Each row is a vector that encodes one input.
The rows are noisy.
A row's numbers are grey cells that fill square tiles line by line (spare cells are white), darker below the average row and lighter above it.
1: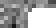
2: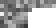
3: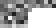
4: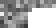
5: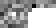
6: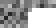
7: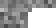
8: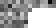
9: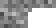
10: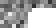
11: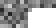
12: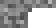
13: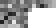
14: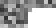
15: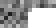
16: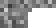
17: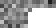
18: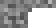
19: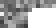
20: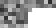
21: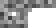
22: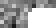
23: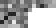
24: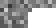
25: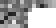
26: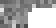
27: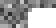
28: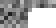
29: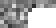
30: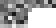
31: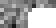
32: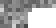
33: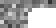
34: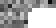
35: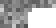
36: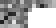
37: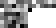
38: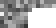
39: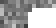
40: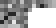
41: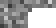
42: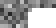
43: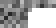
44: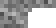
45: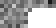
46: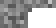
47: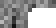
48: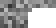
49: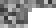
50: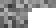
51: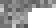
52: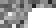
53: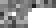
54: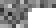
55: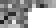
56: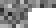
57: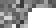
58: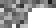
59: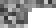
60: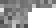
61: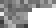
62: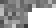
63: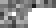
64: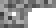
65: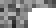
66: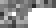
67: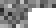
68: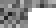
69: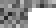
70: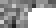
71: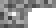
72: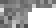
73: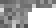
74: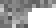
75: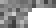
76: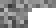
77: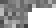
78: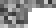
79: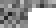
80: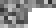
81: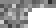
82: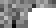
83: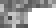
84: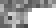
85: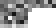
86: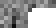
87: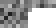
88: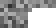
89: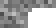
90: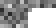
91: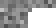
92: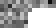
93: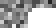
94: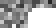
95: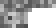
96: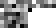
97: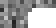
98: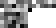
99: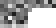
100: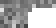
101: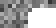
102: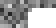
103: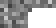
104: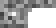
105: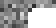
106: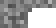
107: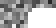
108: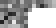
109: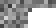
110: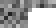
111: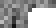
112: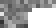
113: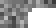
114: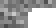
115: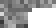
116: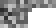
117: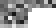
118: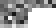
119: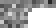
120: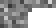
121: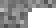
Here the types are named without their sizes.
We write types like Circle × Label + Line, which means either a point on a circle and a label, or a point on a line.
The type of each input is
List(Line).
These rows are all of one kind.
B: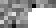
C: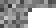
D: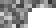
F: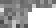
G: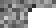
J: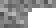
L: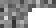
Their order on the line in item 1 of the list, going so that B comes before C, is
F, J, L, B, G, C, D.
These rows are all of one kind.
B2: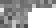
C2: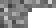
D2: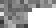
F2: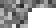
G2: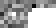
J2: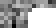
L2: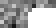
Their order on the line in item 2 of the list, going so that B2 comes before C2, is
G2, L2, B2, F2, C2, D2, J2.
